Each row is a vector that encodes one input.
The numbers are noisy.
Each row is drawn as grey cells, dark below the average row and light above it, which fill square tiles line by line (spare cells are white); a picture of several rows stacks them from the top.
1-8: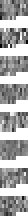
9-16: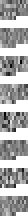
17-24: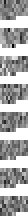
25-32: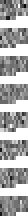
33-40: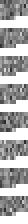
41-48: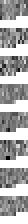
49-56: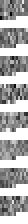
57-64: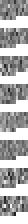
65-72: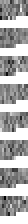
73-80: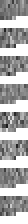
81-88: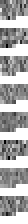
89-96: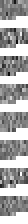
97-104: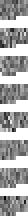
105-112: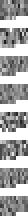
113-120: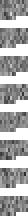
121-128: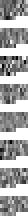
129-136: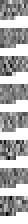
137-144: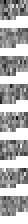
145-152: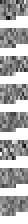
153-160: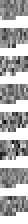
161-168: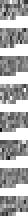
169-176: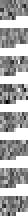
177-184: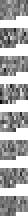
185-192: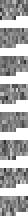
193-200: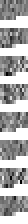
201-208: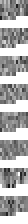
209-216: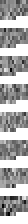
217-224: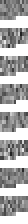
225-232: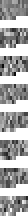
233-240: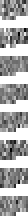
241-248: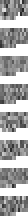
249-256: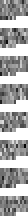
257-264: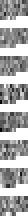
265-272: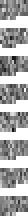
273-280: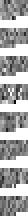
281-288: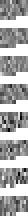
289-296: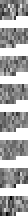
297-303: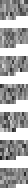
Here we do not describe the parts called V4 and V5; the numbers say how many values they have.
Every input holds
either a point on an 8-point line, a value of V4 and a value of V5, or a node of each of two 12-node trees.
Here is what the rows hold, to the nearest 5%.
About 45% of them hold a point on an 8-point line, a value of V4 and a value of V5. The rest hold a node of each of two 12-node trees.
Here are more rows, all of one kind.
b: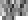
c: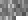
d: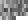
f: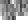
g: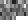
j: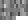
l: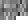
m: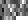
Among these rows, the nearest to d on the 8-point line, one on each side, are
c and l.
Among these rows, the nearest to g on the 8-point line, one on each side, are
b and f.
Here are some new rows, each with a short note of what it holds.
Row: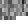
a node of each of two 12-node trees
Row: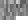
a point on an 8-point line, a value of V4 and a value of V5
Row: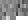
a node of each of two 12-node trees
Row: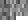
a node of each of two 12-node trees
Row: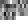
a node of each of two 12-node trees
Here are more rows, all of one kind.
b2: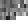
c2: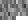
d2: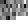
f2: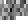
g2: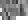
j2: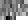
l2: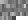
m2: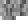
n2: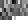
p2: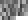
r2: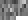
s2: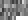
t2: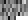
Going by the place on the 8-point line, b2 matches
g2, p2 and r2.
